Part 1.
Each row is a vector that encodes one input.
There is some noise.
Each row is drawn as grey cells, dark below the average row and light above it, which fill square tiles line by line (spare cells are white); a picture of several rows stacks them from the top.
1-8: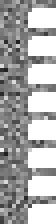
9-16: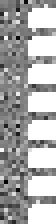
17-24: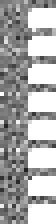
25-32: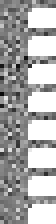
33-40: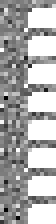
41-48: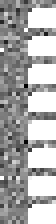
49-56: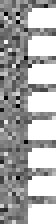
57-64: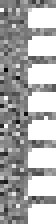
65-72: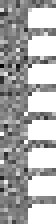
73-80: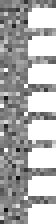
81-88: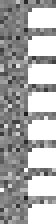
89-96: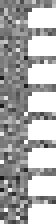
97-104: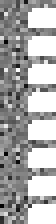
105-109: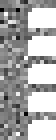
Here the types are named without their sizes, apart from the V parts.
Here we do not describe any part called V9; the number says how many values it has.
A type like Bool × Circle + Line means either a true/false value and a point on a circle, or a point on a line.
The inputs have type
(Label × V9 + Unit) × Tree.
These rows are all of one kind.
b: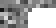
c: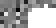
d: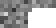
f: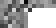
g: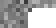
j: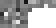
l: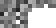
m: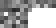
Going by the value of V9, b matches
f and l.
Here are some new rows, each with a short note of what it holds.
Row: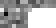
a node of a tree
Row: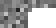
a label, a node of a tree and a value of V9
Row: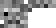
a node of a tree
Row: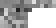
a label, a node of a tree and a value of V9
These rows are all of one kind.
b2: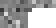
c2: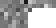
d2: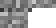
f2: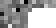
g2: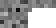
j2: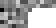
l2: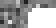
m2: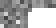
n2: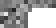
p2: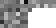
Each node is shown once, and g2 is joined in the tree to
l2 and n2.
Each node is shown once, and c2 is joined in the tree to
f2 and p2.
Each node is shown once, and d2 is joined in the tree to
m2 and n2.
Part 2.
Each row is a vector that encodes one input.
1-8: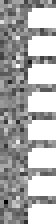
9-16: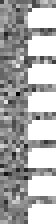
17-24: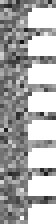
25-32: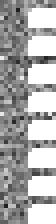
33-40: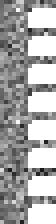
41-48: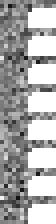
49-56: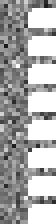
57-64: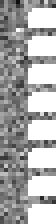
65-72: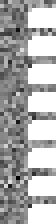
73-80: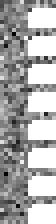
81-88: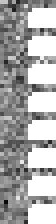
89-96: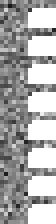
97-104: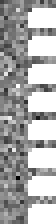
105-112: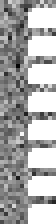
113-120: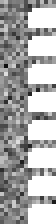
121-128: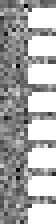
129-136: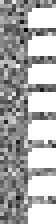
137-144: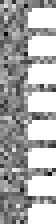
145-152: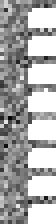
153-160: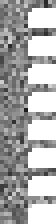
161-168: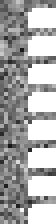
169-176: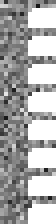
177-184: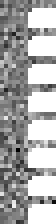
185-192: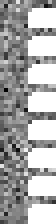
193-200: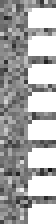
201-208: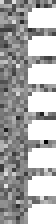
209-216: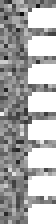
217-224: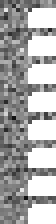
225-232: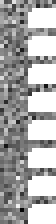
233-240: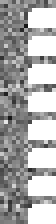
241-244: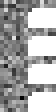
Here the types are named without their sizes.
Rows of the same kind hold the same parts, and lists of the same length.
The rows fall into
2 kinds.
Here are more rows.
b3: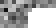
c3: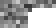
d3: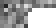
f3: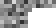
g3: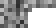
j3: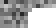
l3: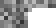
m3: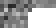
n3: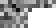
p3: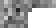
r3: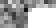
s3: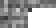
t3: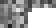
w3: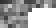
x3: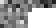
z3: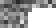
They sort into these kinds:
b3, c3, d3, f3, g3, j3, l3, n3, p3, r3, w3, x3
m3, s3, t3, z3

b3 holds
a label and a node of a tree.
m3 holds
two labels.
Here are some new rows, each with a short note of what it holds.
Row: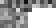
two labels
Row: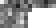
a label and a node of a tree
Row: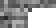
two labels
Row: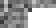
two labels
